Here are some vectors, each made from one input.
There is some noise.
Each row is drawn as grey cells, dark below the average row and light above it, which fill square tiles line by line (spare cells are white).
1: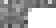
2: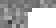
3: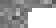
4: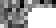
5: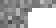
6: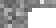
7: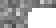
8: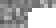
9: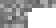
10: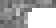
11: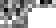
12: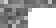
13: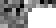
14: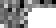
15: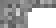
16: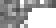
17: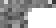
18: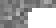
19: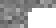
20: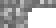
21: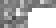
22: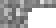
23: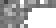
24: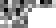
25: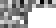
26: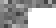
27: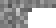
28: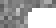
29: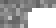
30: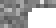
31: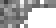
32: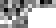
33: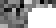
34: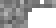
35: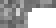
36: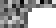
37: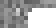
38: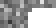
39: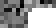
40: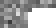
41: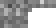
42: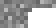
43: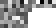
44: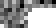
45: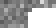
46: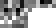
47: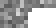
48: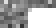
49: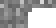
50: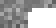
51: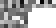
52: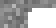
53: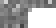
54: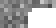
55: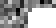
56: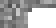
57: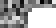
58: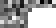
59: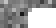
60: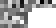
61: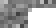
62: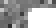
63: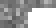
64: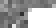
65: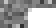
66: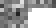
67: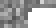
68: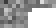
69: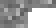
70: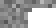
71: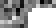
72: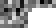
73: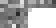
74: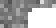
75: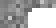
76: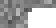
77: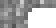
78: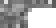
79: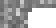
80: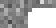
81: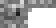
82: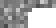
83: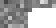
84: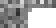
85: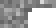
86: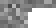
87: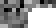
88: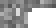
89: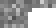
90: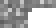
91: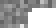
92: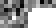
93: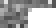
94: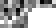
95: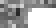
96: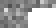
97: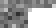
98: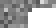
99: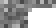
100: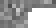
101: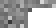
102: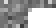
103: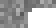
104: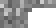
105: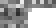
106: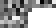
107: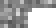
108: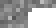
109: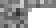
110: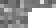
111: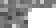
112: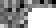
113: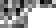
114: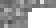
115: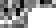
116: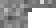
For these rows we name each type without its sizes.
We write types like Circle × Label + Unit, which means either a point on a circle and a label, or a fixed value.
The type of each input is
Bool × (Circle + Unit) + Tree.
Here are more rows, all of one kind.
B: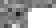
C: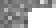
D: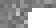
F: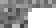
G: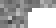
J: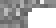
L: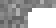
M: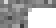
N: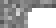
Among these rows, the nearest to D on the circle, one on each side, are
L and N.
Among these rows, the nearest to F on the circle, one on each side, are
C and J.
